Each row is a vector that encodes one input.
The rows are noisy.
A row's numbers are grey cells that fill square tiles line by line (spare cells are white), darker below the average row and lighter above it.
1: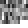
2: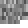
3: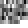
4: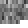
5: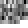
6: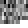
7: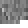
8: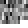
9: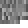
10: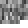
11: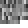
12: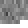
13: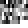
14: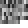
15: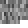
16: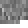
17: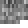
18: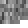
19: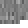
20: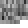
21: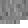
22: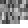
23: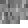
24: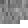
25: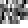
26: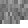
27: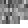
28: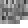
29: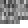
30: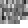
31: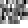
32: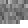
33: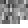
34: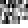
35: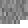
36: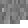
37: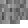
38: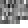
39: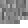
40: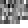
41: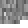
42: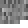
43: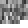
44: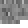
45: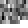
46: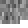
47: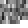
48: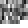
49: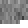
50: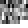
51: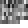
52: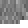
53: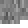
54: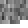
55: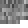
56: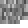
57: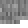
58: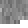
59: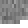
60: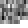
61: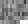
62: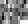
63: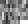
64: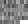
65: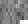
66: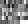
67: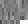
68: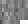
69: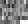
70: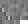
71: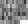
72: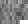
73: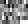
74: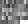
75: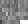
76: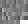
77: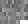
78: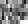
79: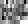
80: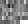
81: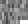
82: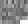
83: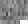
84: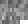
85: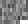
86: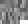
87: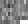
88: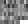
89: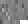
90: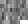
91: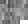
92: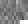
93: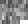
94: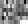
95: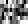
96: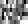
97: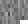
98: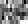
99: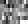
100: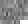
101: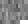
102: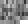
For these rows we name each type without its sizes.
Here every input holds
a point on a line, together with either a label, or a point on a line.
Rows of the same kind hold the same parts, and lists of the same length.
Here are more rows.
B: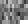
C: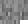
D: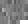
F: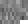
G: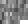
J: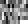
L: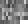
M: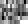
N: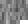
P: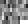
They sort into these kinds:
B, D, F, G, L, N
C, J, M, P

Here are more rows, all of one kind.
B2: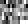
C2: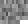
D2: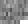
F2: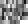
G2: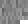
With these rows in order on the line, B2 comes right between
D2 and G2.
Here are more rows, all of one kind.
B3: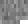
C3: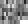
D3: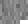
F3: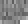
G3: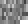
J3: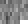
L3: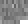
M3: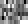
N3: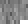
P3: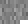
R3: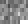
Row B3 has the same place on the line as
C3, F3, J3 and L3.
